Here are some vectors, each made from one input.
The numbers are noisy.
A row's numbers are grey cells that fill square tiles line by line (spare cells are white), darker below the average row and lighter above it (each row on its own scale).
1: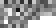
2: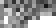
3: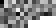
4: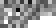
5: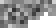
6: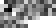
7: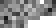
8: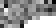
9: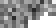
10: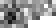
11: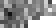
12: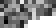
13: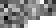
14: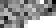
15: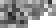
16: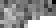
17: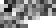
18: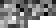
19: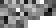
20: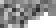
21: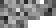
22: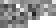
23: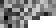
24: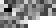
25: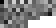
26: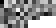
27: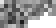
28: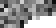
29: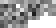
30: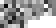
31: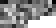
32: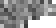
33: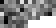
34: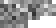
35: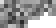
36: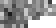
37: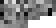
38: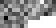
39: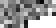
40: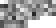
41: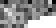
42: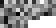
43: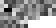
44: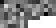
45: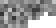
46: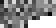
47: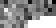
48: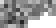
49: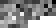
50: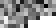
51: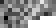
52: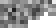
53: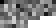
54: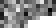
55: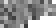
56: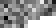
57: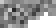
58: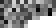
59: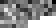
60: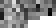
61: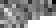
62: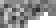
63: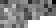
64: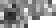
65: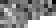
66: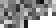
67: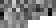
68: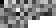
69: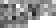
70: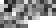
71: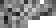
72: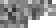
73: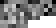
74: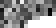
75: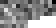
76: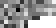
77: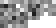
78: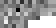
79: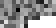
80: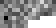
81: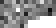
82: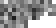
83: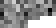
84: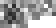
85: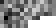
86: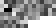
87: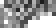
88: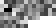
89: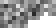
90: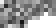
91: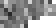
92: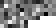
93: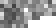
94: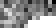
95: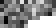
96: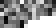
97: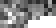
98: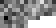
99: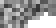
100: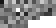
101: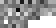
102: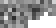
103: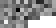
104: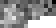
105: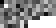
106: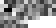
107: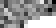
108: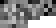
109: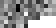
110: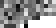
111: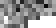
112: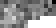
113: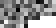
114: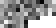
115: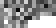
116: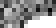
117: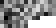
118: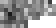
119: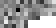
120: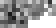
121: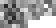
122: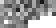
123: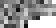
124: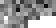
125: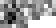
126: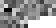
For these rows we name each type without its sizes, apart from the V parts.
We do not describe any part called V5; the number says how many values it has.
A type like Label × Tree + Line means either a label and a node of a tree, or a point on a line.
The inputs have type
Bool × (Circle + V5) + Unit.
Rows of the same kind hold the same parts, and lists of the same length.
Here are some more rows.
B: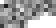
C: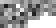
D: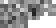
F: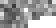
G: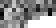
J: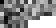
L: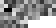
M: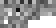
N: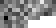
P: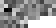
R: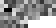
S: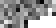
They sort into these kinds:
B, C, D, F, G, J, N
L, P, R
M, S

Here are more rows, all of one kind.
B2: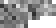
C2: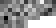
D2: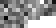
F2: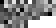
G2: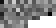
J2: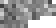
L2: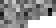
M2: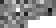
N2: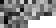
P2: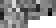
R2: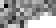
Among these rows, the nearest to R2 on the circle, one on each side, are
D2 and N2.
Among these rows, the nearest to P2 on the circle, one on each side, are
G2 and L2.
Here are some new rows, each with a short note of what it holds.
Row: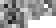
a point on a circle and a true/false value
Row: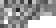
a true/false value and a value of V5
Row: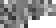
a point on a circle and a true/false value
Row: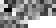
a fixed value
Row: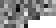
a true/false value and a value of V5
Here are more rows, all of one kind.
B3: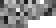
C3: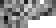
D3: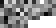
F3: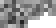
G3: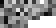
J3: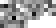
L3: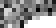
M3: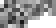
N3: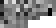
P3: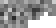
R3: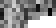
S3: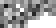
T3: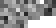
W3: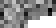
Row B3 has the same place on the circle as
D3, G3, J3 and T3.
